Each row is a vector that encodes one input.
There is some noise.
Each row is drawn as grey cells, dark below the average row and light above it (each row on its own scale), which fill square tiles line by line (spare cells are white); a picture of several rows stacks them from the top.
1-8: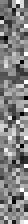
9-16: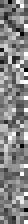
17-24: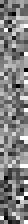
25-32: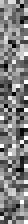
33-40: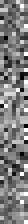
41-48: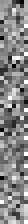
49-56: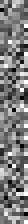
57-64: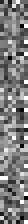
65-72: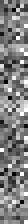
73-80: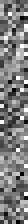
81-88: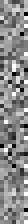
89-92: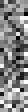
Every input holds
a point on an 11-point circle and a true/false value.
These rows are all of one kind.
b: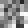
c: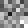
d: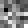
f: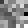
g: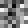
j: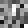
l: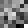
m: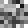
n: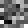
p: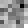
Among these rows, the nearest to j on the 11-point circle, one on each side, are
d and m.
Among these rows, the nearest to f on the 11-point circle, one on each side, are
b and m.
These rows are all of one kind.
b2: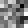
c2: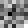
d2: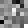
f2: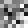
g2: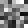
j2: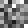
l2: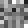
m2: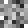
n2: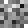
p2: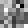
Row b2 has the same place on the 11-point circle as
c2, l2, m2 and p2.
